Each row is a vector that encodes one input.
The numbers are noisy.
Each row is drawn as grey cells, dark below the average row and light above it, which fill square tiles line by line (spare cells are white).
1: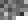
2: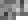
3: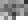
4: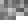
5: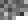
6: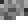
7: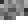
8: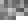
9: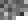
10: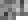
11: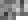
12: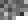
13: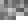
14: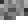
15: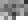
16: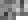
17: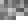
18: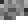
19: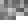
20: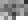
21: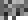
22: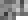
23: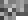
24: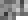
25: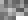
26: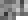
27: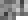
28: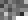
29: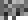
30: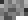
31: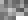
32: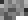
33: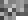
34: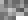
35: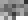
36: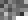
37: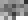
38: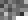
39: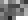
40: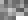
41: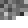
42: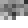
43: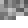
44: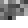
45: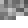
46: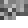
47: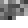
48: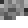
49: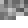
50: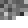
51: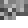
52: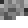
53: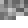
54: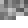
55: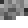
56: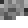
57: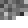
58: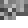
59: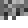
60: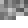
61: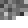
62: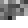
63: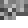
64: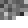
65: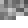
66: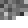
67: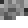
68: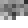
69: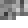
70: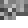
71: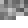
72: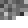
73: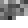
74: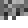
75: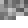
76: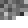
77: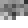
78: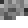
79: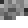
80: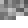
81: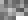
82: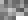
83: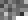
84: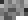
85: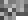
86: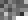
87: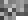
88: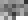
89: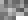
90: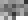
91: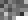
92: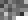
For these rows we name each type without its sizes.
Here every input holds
a label.
